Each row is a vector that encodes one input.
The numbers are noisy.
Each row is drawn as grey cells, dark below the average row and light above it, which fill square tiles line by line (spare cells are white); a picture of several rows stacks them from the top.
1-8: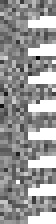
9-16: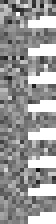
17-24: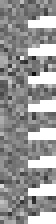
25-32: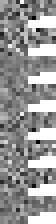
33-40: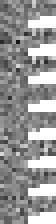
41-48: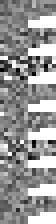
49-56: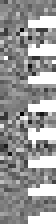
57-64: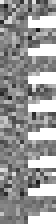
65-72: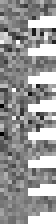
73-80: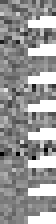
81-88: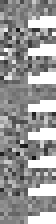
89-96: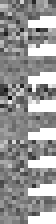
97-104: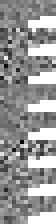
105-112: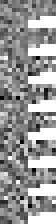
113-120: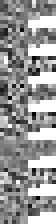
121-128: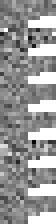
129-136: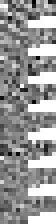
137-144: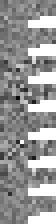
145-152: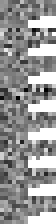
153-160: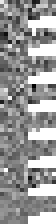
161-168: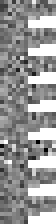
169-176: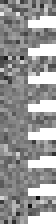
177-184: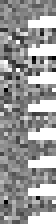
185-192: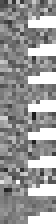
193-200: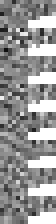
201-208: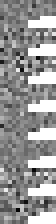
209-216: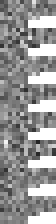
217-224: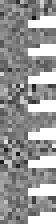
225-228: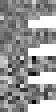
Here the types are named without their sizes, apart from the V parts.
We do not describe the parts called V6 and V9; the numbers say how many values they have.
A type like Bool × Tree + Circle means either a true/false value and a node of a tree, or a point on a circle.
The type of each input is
Label × (Line + V6) + V9.
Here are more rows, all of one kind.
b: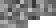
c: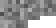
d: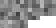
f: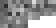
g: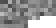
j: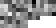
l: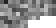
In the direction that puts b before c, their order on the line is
f, b, j, l, g, c, d.
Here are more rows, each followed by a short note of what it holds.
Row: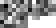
a value of V9
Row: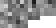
a label and a point on a line
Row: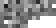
a value of V9
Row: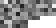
a value of V9
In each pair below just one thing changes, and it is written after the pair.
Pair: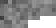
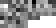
the label
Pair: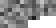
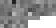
the value of V6
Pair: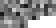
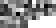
the value of V6
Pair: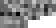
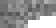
the label
